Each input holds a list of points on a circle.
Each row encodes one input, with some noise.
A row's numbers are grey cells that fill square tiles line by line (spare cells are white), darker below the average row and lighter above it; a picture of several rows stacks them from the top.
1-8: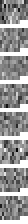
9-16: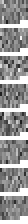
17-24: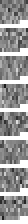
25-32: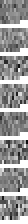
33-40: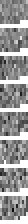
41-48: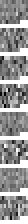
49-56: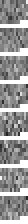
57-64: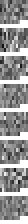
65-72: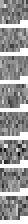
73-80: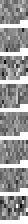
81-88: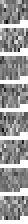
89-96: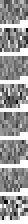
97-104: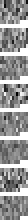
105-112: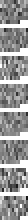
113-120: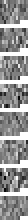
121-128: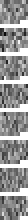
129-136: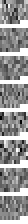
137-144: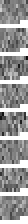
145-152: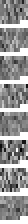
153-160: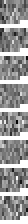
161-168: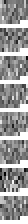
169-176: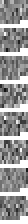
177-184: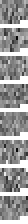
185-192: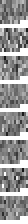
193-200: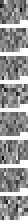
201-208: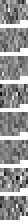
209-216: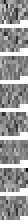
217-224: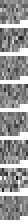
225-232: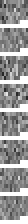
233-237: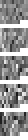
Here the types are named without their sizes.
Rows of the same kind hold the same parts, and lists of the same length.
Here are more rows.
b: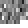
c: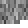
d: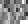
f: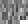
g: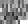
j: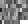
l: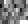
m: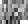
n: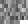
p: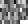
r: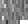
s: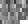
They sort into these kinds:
b, r
c, f, l
d, j, m, n, p, s
g

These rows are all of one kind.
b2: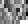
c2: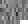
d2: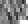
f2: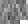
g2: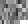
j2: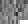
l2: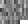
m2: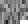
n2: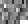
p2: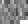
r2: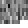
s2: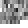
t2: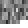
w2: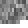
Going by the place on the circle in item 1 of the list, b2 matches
m2, r2 and w2.
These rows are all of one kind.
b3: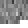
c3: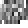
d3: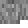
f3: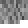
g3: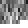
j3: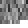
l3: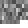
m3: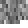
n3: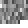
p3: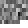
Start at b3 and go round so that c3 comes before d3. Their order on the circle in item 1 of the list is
b3, g3, c3, d3, p3, l3, f3, m3, n3, j3.
